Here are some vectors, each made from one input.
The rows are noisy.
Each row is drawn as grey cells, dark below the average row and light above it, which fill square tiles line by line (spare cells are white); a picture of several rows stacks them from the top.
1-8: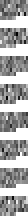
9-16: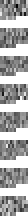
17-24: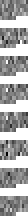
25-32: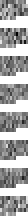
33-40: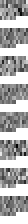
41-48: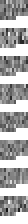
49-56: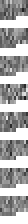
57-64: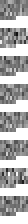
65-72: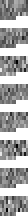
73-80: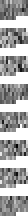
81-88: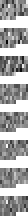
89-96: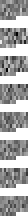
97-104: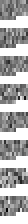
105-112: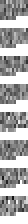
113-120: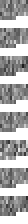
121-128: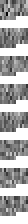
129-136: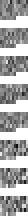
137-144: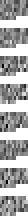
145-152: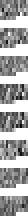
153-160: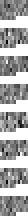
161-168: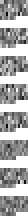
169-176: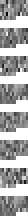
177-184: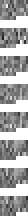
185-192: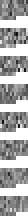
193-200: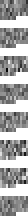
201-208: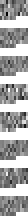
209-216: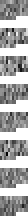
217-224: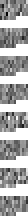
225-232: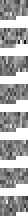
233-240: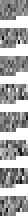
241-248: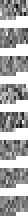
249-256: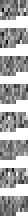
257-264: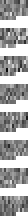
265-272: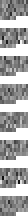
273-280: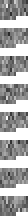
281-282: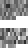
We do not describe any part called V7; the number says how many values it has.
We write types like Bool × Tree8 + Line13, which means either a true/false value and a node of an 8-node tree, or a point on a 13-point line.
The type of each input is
Bool × (Circle8 + V7) + List3(Line8).
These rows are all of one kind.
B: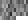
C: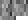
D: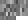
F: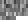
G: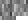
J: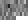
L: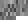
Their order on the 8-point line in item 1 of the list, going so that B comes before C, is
B, C, G, J, L, D, F.
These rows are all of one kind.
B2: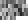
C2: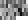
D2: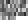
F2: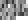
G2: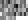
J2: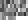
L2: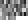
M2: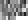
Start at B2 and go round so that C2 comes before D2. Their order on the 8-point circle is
B2, C2, L2, M2, D2, J2, F2, G2.
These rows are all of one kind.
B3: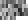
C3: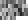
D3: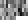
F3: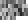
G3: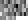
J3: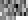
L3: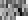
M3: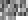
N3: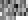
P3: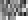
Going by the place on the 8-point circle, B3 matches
C3, F3, G3 and J3.
